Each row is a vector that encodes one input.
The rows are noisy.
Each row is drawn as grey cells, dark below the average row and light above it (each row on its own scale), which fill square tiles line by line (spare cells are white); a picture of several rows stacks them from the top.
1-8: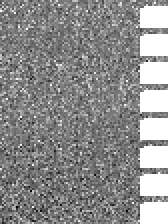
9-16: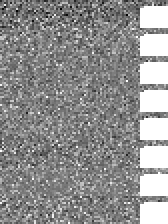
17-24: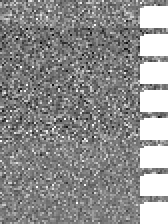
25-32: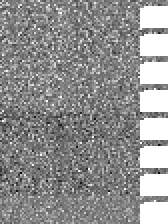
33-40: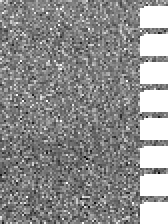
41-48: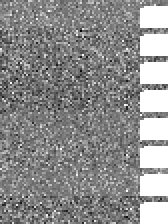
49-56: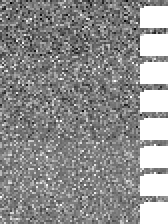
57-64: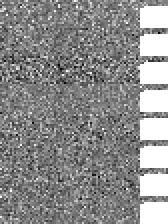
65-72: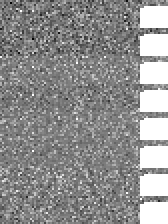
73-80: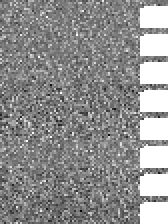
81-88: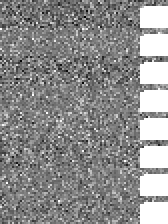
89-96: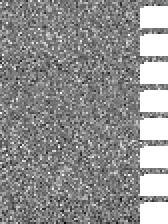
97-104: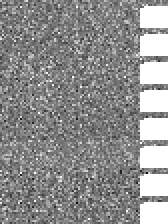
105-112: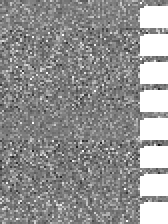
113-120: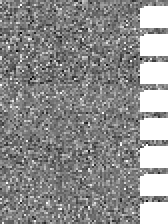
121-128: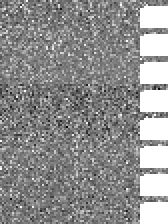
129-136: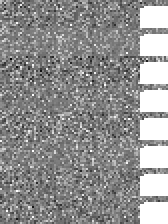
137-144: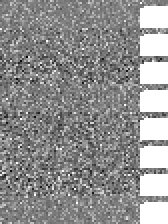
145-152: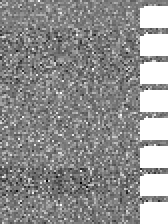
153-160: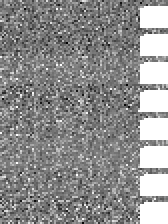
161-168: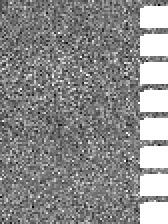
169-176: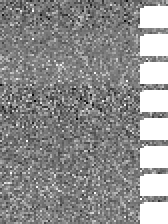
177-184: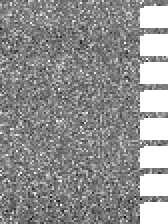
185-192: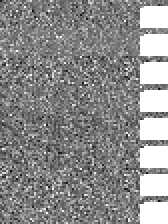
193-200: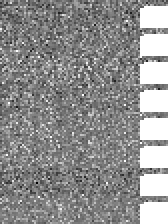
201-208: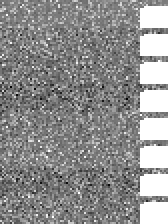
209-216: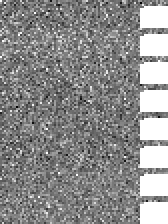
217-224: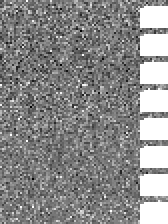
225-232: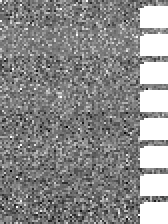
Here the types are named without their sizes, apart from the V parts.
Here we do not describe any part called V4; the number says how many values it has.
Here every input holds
either a point on each of two circles, a true/false value and a value of V4, or a point on a line.
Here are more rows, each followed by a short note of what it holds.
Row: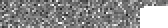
a point on a line
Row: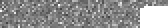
a point on a line
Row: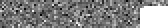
a point on a line
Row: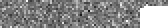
a point on each of two circles, a true/false value and a value of V4
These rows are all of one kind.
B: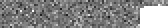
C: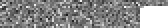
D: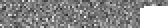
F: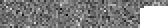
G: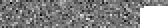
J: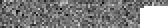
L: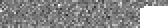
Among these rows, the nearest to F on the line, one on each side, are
D and J.
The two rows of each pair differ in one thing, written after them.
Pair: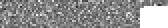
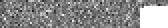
the value of V4
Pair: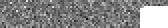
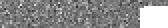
the value of V4
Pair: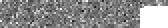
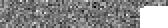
the true/false value
